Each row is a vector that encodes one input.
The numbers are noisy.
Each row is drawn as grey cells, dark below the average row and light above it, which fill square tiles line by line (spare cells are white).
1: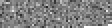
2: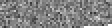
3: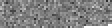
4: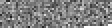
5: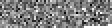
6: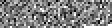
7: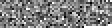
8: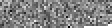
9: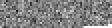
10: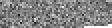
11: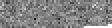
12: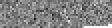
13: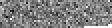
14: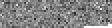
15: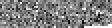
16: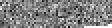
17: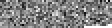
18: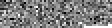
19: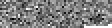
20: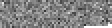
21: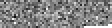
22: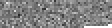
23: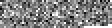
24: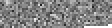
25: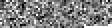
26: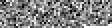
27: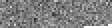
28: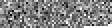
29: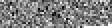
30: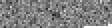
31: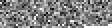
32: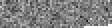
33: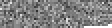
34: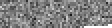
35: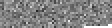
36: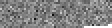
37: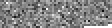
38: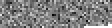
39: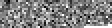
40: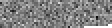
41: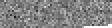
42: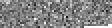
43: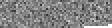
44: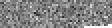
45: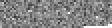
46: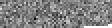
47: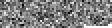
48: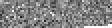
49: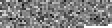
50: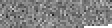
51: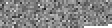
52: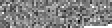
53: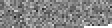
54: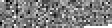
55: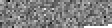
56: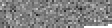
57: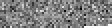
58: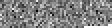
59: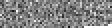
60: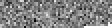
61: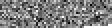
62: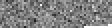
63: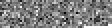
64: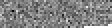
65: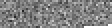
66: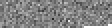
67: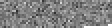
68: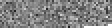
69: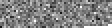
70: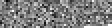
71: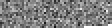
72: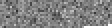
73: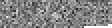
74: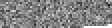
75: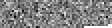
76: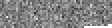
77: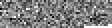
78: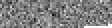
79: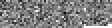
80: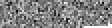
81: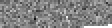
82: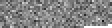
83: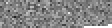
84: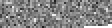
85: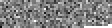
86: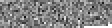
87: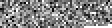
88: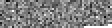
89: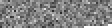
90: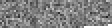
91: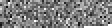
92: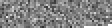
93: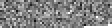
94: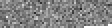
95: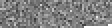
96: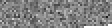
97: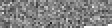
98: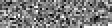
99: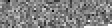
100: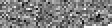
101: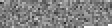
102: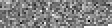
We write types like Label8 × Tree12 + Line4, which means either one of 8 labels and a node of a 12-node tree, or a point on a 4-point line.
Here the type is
Label5 × Label5 + List3(Circle5).
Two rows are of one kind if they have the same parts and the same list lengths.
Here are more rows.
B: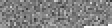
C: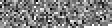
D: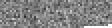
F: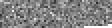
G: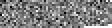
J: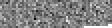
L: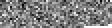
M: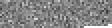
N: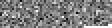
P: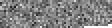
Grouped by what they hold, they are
B, M
C
D, J, P
F
G, L, N

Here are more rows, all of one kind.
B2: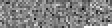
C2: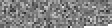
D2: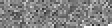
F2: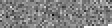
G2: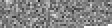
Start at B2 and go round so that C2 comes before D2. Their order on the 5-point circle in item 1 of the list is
B2, C2, G2, D2, F2.
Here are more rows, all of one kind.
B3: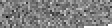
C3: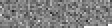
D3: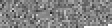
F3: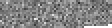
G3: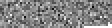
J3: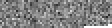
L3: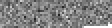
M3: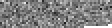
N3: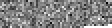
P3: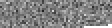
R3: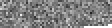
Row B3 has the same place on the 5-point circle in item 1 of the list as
D3, J3 and L3.
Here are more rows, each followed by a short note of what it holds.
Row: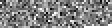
the empty list
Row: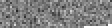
a list of two items
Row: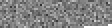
a list of two items
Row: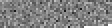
a list of three items
